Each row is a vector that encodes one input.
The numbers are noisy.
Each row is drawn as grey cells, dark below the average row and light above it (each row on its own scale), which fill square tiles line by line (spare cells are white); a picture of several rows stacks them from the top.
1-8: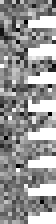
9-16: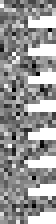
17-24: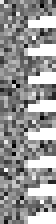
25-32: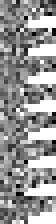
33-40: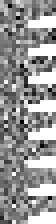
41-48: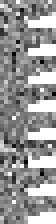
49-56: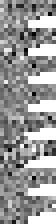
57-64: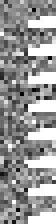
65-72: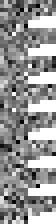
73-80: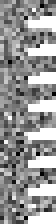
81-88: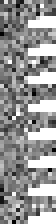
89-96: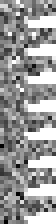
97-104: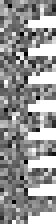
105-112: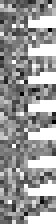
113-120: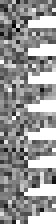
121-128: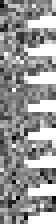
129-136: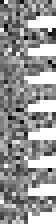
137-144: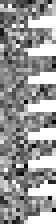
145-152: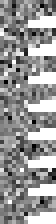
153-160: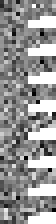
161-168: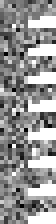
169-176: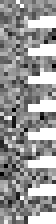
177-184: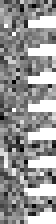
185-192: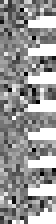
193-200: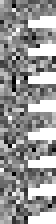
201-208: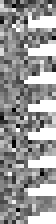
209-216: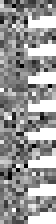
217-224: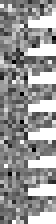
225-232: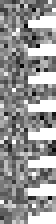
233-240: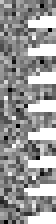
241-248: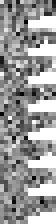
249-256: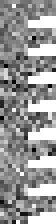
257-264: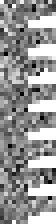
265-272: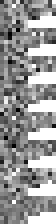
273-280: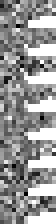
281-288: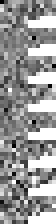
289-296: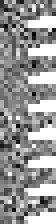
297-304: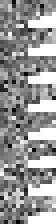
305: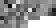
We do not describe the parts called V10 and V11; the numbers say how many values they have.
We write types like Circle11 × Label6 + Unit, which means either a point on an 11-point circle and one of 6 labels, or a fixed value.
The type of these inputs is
Bool × Line7 + (Tree12 + V11) × V10.
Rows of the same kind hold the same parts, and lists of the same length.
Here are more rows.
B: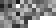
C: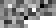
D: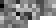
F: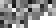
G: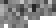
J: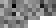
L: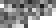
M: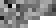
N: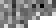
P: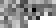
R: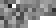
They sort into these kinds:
B, D
C, F, J, L, N
G, M, P, R

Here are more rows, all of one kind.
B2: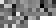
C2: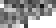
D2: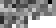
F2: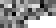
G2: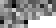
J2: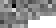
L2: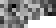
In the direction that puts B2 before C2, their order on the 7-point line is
G2, J2, L2, F2, B2, D2, C2.
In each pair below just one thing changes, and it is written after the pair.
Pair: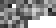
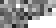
the value of V10
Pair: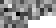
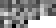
the value of V10
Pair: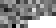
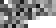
the value of V10
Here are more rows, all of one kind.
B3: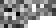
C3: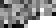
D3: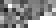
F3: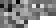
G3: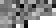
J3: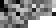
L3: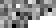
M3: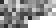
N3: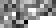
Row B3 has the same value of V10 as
L3 and N3.
